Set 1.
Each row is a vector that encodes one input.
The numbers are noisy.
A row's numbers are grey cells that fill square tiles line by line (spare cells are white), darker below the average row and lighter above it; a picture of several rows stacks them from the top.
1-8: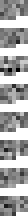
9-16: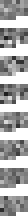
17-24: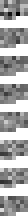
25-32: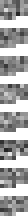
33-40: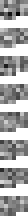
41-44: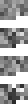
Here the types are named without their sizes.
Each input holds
three true/false values.
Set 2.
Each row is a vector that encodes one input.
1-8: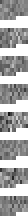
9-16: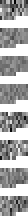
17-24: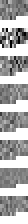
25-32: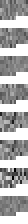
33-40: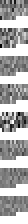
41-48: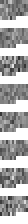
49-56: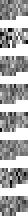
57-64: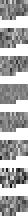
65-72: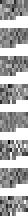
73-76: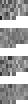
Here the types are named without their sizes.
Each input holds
a point on a line.
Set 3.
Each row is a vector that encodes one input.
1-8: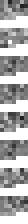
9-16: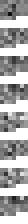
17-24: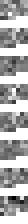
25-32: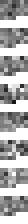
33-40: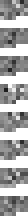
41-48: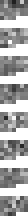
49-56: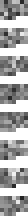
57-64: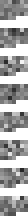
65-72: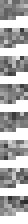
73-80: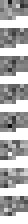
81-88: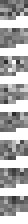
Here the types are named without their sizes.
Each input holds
a point on a circle.
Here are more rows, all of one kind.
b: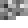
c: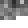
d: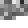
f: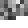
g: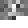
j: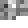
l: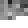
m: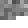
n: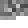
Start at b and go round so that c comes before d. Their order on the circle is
b, m, c, n, l, d, f, g, j.
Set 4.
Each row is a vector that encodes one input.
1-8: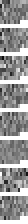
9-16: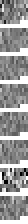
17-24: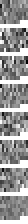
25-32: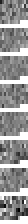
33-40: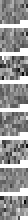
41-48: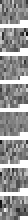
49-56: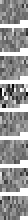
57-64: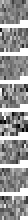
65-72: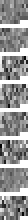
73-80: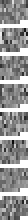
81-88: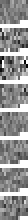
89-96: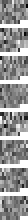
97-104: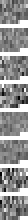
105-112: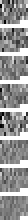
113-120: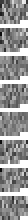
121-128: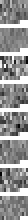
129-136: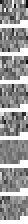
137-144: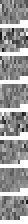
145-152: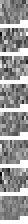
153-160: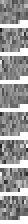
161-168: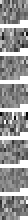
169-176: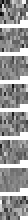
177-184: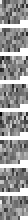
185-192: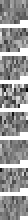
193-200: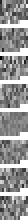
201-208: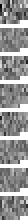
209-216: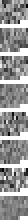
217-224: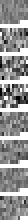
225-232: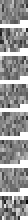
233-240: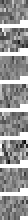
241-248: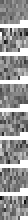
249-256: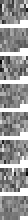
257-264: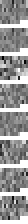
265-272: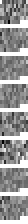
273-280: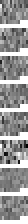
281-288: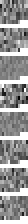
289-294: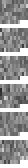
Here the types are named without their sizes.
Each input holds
a point on a line.
